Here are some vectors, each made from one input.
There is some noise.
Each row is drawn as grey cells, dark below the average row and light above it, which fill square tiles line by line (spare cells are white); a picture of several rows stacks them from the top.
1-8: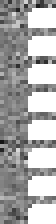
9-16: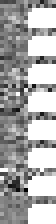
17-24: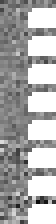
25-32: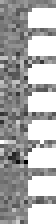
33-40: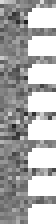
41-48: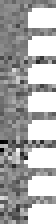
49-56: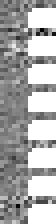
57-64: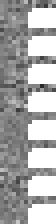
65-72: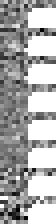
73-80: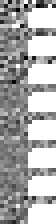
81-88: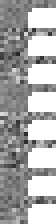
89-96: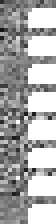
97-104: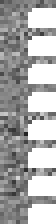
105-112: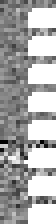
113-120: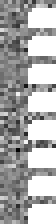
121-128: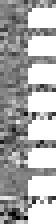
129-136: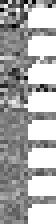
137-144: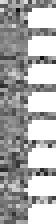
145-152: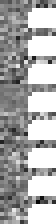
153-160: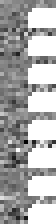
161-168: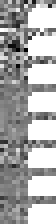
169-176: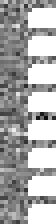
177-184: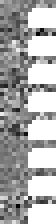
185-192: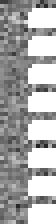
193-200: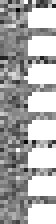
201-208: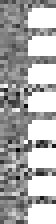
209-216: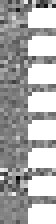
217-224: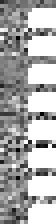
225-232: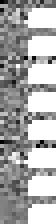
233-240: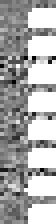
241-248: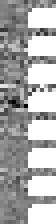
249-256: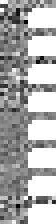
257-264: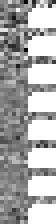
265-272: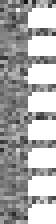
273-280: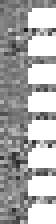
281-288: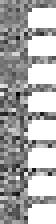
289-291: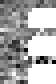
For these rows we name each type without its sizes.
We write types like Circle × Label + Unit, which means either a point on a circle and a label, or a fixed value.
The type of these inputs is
Line.
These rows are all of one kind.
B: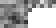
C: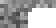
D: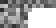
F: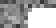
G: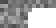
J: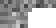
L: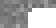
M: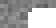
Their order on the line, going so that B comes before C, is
J, L, B, M, G, D, F, C.
